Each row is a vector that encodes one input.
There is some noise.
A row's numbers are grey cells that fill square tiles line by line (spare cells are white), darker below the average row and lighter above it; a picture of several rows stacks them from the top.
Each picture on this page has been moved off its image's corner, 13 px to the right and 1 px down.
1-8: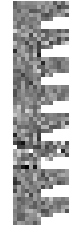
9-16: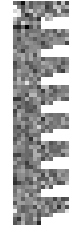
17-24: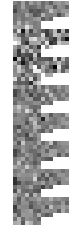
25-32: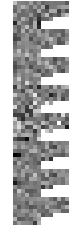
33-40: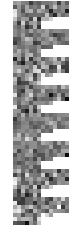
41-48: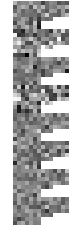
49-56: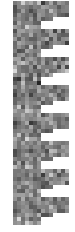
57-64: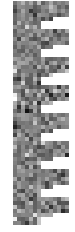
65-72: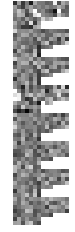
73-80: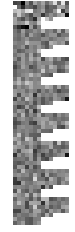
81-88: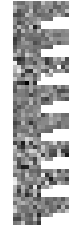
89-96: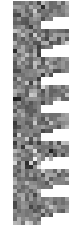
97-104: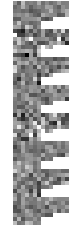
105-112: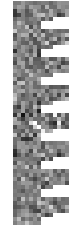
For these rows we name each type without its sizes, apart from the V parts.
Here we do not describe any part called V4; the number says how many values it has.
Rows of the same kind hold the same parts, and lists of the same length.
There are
3 kinds of row.
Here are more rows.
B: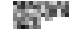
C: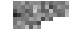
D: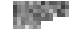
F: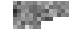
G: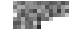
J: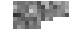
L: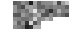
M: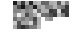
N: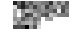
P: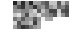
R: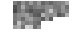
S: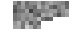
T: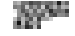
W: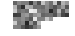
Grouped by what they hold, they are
B, D, F, M, N, P, R, S
C, J, L, W
G, T

